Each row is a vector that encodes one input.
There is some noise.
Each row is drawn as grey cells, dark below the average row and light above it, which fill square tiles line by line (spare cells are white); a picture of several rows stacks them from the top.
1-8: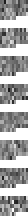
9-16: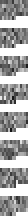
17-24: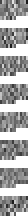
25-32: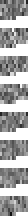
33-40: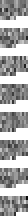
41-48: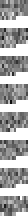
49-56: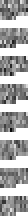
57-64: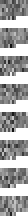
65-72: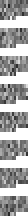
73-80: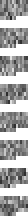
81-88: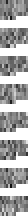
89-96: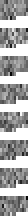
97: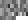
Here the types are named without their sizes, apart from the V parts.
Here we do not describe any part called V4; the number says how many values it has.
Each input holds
a node of a tree, together with either a point on each of two lines, or a value of V4.
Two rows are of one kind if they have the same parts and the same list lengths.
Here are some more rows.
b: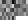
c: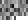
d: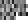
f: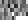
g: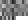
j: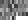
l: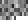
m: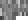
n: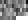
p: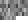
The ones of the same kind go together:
b, d, f, g, j, m, n, p
c, l

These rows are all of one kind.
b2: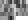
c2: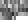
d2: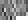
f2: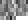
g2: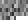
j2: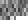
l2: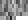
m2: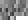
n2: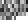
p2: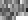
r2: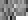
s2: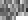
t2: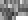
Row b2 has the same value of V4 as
f2 and l2.
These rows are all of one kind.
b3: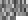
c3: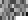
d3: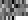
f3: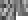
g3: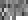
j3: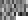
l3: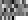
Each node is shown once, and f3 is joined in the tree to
d3 and g3.
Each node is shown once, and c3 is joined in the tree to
b3.
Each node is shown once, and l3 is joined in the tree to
d3 and j3.
